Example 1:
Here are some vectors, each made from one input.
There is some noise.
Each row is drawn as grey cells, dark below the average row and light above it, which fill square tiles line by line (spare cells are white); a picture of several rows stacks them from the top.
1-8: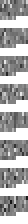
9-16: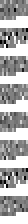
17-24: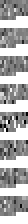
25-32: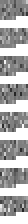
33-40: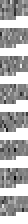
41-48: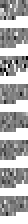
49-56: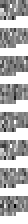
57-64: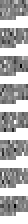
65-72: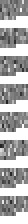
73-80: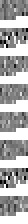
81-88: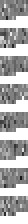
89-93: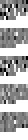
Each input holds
either a point on a 9-point circle and one of 6 labels, or a fixed value.
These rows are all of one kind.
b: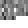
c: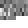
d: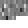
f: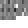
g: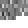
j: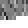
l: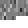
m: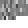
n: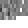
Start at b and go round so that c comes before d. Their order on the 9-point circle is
b, c, m, n, g, f, j, d, l.
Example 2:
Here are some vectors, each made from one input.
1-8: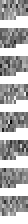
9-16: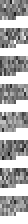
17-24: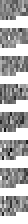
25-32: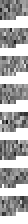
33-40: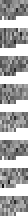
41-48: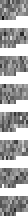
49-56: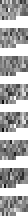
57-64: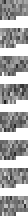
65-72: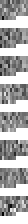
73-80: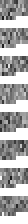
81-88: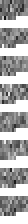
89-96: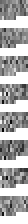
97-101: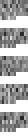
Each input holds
one of 12 labels, together with either a point on a 10-point circle, or a fixed value.
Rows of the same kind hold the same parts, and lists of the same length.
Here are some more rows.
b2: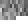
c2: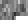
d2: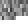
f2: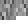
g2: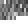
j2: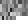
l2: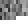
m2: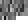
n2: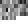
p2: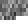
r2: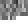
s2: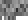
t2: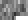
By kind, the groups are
b2, d2, f2, g2, j2, n2, r2
c2, l2, m2, p2, s2, t2

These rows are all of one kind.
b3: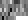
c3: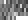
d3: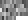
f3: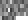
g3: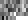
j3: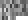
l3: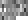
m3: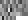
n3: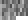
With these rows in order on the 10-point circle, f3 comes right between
l3 and m3.
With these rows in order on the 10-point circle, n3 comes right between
c3 and j3.
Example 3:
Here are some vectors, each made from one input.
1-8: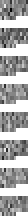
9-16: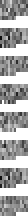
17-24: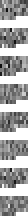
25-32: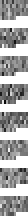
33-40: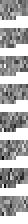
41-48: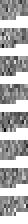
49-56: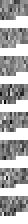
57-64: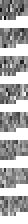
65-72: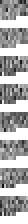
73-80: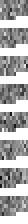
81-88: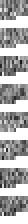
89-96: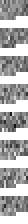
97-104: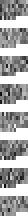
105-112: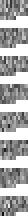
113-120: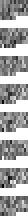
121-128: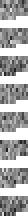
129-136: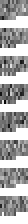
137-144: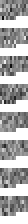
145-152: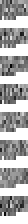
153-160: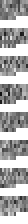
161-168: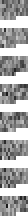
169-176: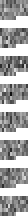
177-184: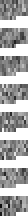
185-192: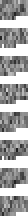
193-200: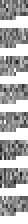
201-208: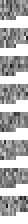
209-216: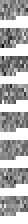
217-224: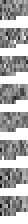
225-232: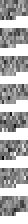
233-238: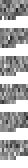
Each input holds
one of 12 labels, together with either a point on a 20-point circle, or a fixed value.
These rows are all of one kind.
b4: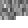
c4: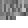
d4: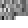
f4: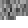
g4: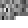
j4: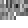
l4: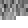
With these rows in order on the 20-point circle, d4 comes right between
b4 and g4.
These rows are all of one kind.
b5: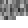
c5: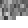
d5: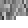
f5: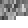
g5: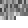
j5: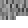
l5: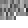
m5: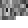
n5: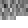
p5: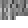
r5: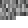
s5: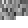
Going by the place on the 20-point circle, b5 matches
g5, j5 and l5.
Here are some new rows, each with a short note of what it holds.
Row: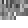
a point on a 20-point circle and one of 12 labels
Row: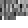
one of 12 labels
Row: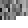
one of 12 labels
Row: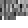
one of 12 labels
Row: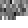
one of 12 labels
